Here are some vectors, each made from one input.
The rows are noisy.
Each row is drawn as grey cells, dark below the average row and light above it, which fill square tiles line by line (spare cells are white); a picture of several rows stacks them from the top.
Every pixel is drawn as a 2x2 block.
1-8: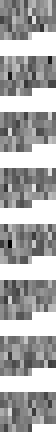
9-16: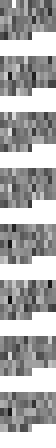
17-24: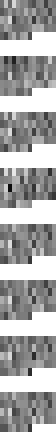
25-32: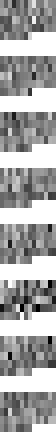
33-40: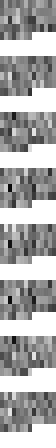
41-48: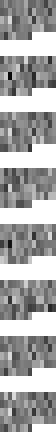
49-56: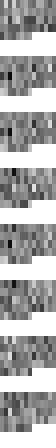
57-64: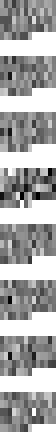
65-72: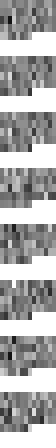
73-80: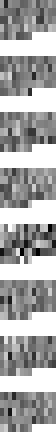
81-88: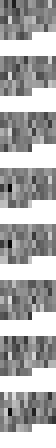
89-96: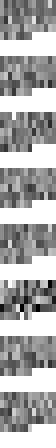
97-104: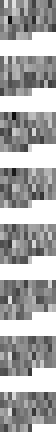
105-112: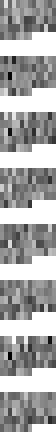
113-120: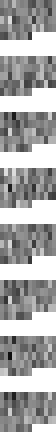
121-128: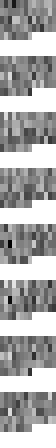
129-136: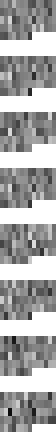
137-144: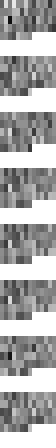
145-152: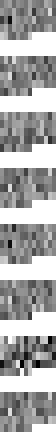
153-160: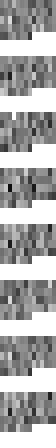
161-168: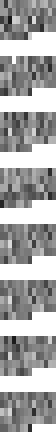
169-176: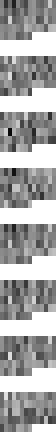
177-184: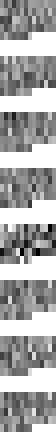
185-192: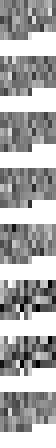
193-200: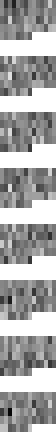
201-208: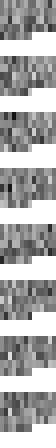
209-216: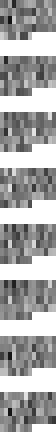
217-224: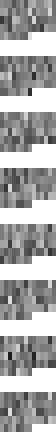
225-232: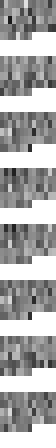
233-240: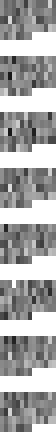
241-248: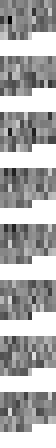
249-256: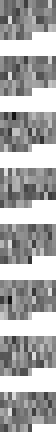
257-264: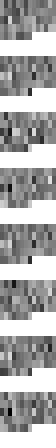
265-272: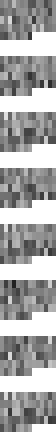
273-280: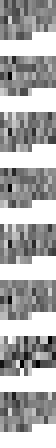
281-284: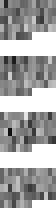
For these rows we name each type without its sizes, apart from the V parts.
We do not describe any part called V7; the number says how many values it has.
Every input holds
a list of items, each a true/false value and a value of V7.
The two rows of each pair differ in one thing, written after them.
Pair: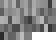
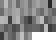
the value of V7 in item 2 of the list
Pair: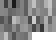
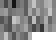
the value of V7 in item 2 of the list
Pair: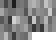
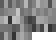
the true/false value in item 1 of the list
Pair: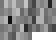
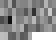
the true/false value in item 1 of the list
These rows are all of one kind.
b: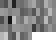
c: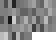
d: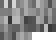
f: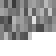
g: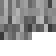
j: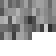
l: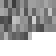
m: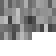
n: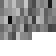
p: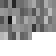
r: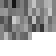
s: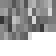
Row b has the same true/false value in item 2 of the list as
c, n and p.
